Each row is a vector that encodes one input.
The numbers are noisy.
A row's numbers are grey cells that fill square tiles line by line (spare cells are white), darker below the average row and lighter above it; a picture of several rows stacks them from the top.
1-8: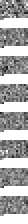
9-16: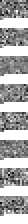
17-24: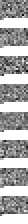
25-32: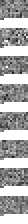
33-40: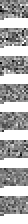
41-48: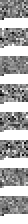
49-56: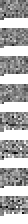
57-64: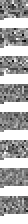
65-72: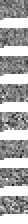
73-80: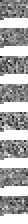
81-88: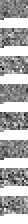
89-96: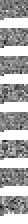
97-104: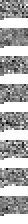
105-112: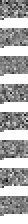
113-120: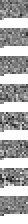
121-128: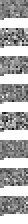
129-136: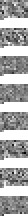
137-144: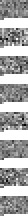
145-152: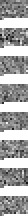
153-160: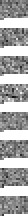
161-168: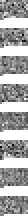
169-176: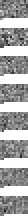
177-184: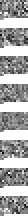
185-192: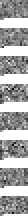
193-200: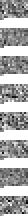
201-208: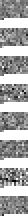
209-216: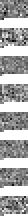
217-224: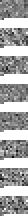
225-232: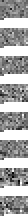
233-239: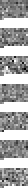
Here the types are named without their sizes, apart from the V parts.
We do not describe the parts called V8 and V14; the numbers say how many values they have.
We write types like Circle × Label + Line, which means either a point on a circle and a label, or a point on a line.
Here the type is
Line × (Line + V8) + V14.
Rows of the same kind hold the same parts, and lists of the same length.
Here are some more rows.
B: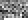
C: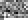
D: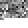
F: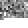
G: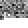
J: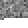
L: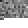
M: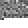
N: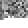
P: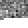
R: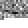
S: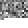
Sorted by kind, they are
B, C, D, F, G, N, R, S
J, L, M
P

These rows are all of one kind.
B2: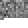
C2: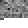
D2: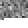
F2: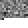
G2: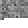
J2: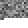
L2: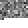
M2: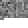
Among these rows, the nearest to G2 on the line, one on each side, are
B2 and J2.
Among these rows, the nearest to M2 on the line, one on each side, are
B2 and D2.
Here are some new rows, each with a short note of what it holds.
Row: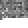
a point on each of two lines
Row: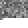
a point on each of two lines
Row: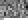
a point on each of two lines
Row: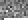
a point on each of two lines
